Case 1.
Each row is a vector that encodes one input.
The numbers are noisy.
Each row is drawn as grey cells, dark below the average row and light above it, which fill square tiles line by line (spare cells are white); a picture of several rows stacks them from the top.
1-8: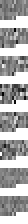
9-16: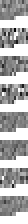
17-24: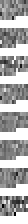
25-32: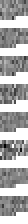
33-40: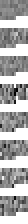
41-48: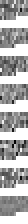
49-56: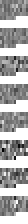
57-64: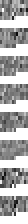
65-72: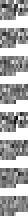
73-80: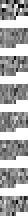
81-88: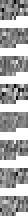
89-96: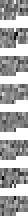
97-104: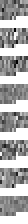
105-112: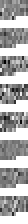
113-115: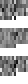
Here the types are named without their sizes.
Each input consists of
a point on a line.
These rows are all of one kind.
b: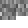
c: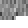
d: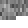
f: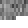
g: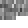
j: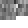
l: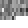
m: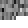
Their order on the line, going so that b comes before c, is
b, f, m, d, c, g, j, l.
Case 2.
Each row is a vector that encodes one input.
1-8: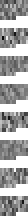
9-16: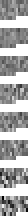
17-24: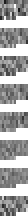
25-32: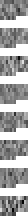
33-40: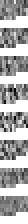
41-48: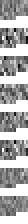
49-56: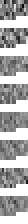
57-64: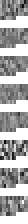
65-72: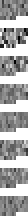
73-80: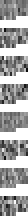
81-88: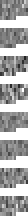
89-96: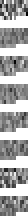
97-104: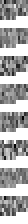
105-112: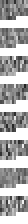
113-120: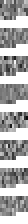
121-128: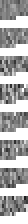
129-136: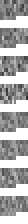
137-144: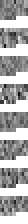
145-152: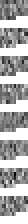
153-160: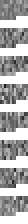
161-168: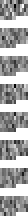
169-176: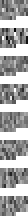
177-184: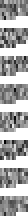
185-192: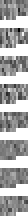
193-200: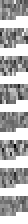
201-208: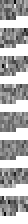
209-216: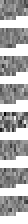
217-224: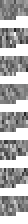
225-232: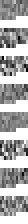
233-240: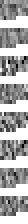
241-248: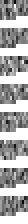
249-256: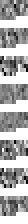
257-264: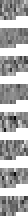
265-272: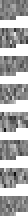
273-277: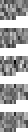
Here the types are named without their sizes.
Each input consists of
a point on a circle.
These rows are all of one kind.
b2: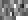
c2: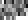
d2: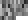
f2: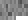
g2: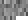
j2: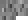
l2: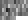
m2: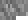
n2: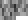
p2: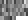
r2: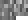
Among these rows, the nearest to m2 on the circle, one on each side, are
n2 and p2.
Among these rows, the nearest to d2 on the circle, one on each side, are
b2 and g2.
